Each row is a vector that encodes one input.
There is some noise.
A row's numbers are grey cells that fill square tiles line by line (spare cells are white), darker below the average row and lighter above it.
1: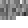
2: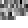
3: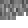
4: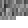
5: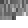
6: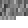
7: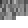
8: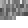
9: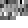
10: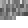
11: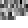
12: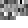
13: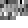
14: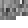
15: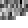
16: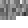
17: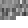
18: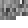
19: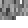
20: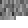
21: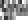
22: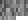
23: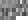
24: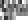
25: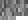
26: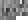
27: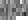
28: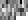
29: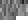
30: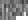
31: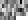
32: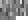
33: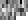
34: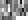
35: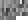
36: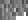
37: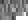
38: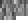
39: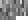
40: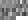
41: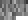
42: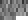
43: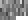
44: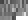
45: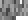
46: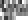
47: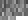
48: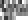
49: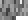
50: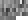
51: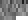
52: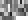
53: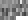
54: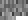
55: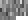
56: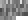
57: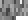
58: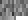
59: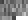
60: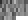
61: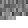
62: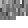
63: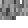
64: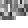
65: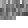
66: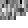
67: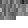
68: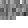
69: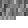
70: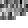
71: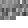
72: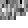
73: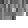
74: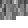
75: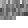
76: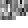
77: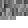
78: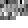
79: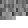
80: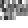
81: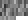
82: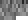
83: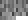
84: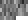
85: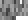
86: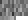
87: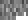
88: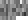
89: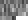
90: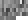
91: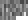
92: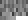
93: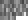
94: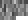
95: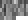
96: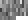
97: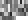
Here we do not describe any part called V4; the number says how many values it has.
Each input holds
either a true/false value and a value of V4, or a list of up to two points on a 6-point circle.
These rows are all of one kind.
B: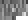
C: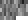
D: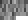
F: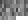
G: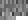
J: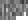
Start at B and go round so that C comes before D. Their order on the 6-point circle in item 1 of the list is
B, C, D, F, G, J.
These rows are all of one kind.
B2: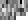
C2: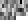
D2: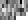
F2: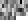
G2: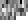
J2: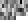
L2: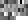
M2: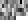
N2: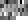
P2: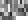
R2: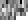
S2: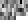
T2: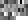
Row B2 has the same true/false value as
D2, G2, N2 and R2.
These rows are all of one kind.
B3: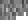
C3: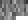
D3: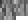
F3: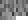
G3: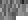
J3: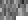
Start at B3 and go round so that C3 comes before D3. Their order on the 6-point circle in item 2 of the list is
B3, F3, C3, G3, J3, D3.
